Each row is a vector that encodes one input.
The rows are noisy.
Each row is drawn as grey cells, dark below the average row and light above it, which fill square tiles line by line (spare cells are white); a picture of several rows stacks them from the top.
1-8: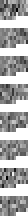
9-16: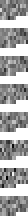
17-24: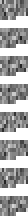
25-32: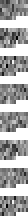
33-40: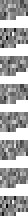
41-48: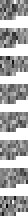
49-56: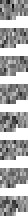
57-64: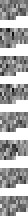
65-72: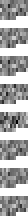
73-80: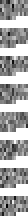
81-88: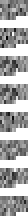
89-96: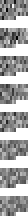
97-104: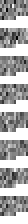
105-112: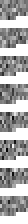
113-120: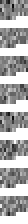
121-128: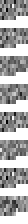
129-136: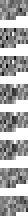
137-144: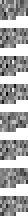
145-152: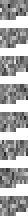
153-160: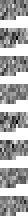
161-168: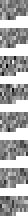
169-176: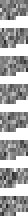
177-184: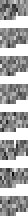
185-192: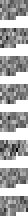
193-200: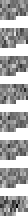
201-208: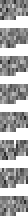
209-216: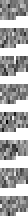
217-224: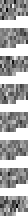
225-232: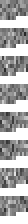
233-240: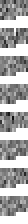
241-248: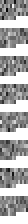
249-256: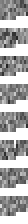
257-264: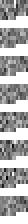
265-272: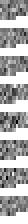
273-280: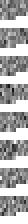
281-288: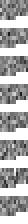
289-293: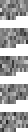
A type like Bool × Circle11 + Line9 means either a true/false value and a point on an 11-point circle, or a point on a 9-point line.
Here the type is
Line6 + Line7 × Line7 × Line7 × Line7 + Line10.
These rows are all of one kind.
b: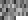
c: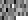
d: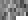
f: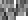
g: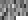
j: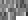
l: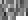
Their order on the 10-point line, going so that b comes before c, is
f, l, j, d, g, b, c.
